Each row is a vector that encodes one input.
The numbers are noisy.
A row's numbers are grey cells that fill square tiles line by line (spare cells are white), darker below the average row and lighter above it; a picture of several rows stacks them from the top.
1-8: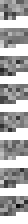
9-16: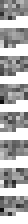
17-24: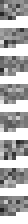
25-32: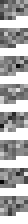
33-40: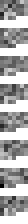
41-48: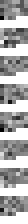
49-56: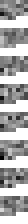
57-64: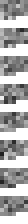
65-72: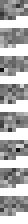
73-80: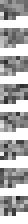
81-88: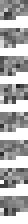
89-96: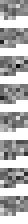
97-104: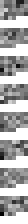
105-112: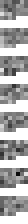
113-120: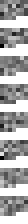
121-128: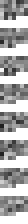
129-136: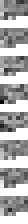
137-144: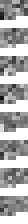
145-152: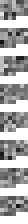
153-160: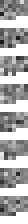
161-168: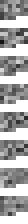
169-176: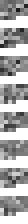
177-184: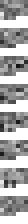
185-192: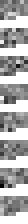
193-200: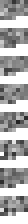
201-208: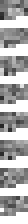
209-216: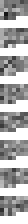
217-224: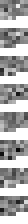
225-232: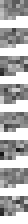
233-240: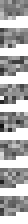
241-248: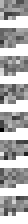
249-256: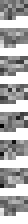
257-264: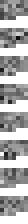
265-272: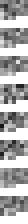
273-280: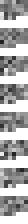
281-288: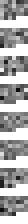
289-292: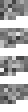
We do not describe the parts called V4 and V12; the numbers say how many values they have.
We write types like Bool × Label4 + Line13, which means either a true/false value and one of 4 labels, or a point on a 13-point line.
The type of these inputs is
(Bool × V4 + V12) × Tree10.
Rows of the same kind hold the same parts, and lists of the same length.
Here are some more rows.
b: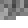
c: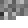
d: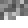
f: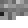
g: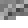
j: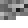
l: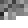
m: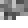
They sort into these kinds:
b, g, j, m
c, d, f, l

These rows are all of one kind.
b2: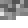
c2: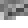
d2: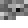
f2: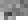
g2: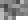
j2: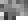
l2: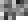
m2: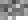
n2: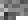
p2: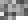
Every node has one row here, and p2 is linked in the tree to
n2.
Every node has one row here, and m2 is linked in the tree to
g2.
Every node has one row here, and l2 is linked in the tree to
n2.
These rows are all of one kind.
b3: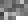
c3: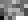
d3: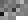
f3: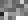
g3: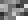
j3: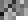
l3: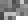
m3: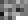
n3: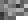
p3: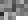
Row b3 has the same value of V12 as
c3, d3, f3 and m3.
